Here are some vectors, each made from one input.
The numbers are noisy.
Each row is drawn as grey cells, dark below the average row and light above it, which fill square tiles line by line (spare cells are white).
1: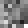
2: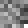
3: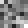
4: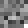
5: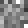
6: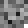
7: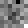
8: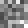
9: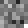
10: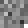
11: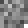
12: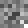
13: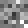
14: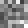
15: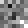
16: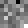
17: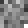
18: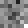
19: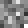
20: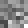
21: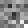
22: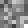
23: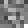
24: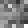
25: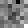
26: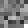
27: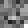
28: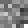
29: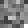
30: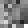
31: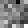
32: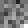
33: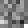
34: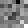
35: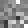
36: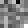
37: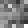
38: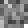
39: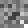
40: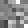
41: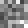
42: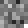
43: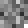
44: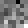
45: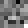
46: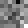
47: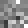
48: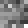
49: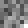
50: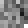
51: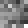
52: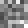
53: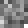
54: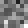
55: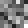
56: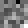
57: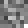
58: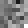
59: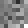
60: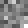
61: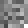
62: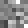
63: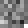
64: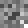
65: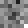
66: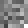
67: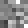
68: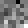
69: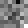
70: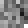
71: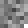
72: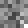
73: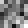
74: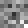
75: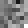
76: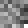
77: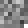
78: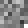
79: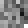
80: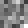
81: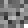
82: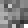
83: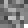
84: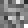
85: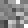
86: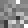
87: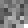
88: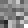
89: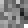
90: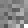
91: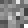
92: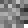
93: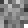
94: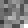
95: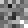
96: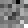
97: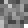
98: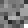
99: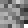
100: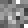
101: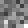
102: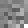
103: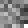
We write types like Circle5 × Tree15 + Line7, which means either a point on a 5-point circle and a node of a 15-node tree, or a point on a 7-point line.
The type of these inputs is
(Bool × Bool × Bool × Bool + Unit) × Circle8.
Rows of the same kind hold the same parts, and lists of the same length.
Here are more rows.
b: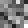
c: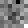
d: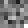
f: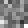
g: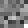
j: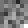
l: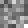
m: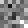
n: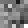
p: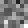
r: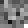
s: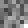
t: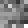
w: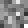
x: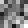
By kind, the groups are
b, m, x
c, d, f, g, j, l, n, p, r, s, t, w

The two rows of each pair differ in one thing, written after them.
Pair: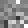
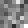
the place on the 8-point circle
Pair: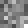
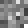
the place on the 8-point circle
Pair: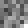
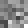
the place on the 8-point circle
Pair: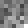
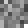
the place on the 8-point circle
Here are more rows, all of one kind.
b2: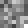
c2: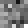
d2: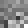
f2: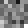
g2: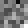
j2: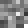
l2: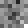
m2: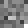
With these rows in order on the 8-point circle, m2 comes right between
f2 and g2.
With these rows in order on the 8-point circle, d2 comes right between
j2 and l2.
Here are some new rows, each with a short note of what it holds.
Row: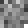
a point on an 8-point circle and four true/false values
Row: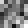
a point on an 8-point circle
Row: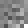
a point on an 8-point circle and four true/false values
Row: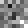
a point on an 8-point circle
